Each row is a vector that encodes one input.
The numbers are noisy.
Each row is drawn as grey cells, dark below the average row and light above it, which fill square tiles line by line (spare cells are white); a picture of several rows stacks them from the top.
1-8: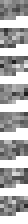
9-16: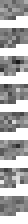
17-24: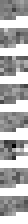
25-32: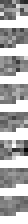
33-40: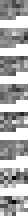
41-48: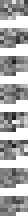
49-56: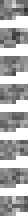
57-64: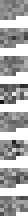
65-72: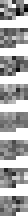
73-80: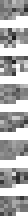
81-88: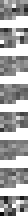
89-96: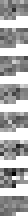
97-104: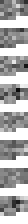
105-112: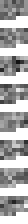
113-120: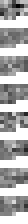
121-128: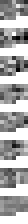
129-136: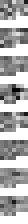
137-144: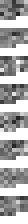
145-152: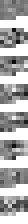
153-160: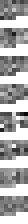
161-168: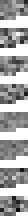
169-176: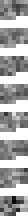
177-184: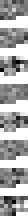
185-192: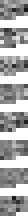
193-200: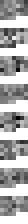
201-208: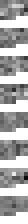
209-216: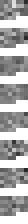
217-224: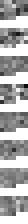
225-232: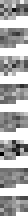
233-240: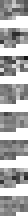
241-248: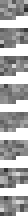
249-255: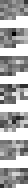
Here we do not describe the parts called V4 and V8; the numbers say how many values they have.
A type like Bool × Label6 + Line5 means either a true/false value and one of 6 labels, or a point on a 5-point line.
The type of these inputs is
(Circle6 + Unit) × V4 + Circle11 × V8.
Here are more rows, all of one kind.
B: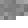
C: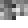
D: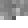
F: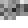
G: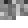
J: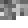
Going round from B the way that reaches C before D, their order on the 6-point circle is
B, J, C, D, G, F.
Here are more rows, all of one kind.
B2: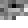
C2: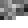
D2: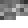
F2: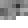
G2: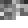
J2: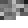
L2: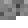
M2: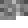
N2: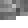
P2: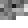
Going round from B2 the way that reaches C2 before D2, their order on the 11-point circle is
B2, N2, G2, F2, P2, L2, M2, C2, J2, D2.
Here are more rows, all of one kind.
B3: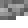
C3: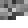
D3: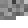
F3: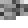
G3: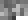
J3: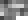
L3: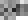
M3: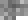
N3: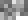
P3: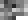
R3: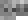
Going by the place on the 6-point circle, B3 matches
D3 and J3.
